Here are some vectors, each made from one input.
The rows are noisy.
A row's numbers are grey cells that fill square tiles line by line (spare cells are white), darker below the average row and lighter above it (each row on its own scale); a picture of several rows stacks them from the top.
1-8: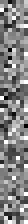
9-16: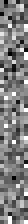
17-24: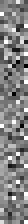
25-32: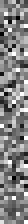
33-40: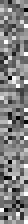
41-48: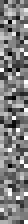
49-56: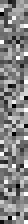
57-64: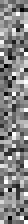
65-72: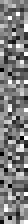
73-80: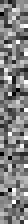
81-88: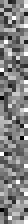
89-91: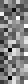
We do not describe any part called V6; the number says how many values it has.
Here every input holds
either a node of a 9-node tree, or a true/false value and a value of V6.
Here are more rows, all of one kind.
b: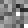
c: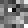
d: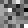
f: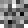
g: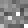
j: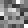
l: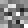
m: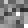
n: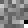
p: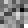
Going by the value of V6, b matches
g, l, m and p.
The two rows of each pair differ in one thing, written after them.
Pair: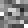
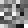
the true/false value
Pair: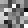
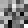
the value of V6
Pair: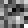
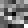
the true/false value
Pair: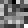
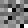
the value of V6
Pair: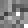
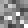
the true/false value
